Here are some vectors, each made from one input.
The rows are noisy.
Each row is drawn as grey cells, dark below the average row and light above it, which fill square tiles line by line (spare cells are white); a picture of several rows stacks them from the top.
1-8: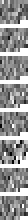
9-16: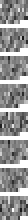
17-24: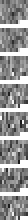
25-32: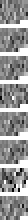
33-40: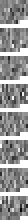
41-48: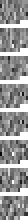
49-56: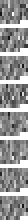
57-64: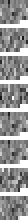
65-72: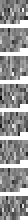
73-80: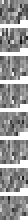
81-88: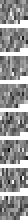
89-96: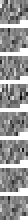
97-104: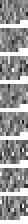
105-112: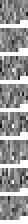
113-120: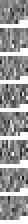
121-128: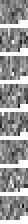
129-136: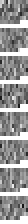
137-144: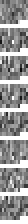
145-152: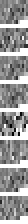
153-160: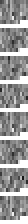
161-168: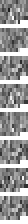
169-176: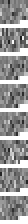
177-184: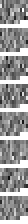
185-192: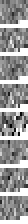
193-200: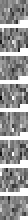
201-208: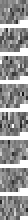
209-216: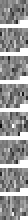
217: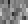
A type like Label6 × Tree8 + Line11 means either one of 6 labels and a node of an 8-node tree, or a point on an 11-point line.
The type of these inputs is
List2(Line6).
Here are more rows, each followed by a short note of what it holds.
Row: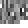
a list of two items
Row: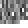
a list of two items
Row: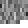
a list of one item
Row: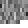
a list of one item
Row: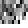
the empty list
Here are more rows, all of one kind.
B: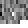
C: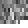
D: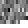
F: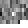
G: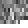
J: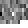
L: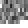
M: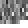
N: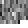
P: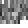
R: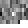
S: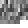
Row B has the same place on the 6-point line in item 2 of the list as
C, G and M.
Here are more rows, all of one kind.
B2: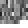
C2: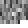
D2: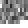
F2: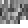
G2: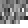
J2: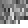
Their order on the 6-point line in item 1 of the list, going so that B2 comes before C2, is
J2, G2, D2, B2, F2, C2.
